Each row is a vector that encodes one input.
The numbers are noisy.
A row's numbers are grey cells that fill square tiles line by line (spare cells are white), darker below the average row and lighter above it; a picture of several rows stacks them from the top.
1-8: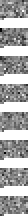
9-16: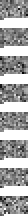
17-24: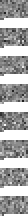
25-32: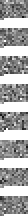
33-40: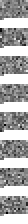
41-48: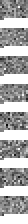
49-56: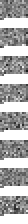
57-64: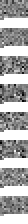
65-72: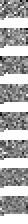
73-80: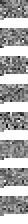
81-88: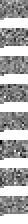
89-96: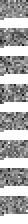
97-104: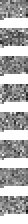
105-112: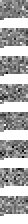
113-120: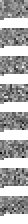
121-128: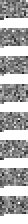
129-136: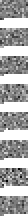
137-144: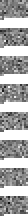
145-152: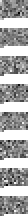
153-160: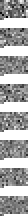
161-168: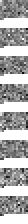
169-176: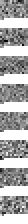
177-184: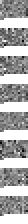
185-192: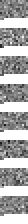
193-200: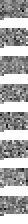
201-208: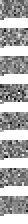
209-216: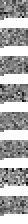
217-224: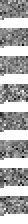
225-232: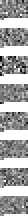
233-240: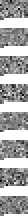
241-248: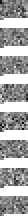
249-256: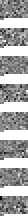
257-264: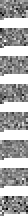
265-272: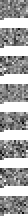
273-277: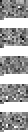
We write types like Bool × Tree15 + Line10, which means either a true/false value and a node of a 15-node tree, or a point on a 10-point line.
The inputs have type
(Bool × Label6 × (Tree9 + Unit) + Unit) × Line6.
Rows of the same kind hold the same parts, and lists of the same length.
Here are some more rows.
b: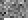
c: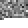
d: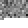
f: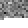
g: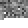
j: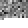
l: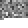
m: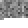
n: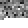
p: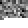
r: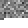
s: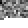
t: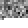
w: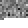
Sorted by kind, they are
b, c, r
d, f, j, l, m, t, w
g, n, p, s

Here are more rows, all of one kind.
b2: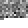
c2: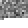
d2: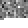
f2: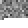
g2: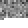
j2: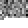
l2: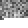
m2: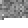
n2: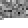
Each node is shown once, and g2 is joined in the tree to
j2.
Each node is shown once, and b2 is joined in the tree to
d2.
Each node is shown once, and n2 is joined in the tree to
c2.
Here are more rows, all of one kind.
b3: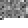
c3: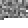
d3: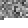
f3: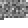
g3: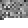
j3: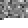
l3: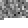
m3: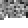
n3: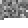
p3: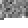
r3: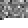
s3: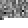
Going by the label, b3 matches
d3, j3 and r3.
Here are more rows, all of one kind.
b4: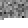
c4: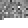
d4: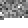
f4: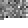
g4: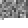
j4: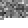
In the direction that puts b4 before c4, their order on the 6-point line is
b4, j4, c4, g4, d4, f4.
